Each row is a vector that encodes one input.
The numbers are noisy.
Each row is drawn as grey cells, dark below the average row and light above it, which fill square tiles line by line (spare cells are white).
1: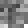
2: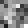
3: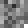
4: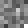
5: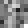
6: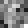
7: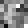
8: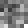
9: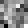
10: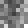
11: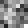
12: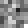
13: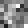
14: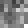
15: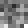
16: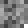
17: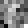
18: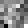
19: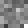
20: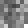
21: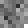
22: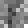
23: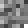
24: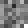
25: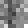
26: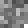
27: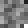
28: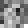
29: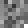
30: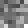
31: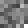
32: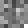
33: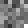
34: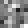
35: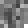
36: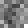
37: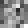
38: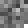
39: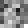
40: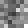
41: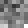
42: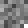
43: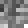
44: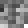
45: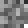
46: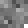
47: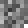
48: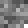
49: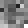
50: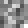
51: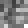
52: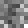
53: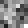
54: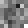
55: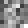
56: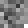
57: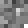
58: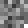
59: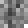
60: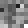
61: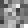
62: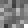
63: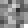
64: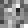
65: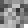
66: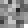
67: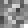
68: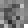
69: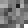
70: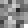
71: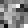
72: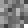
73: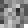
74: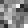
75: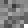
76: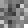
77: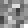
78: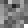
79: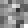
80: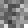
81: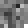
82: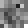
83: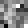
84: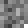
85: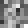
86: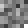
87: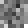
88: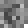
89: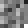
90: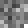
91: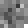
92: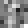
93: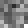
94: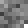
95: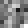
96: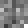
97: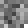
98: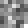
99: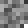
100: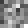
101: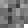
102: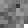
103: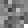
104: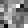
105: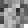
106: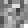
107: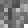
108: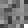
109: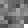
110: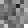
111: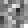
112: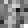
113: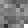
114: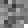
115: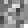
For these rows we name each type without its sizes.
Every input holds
a point on a line, together with either a fixed value, or a node of a tree.
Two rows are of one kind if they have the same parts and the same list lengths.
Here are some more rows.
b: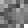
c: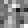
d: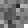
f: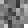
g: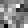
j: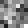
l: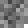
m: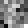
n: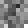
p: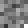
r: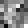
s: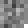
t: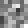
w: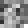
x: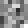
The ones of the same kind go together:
b, d, f, l, n, p, s
c, g, j, m, r, t, w, x

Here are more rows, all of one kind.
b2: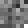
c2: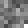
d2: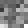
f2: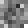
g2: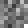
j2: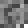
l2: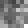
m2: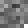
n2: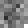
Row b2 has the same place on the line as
c2, j2 and m2.
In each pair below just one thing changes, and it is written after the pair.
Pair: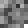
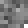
the node of the tree
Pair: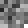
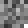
the place on the line
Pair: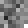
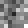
the place on the line
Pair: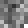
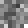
the place on the line
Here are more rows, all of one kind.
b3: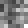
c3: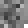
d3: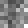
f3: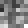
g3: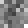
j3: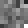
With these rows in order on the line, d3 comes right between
b3 and g3.
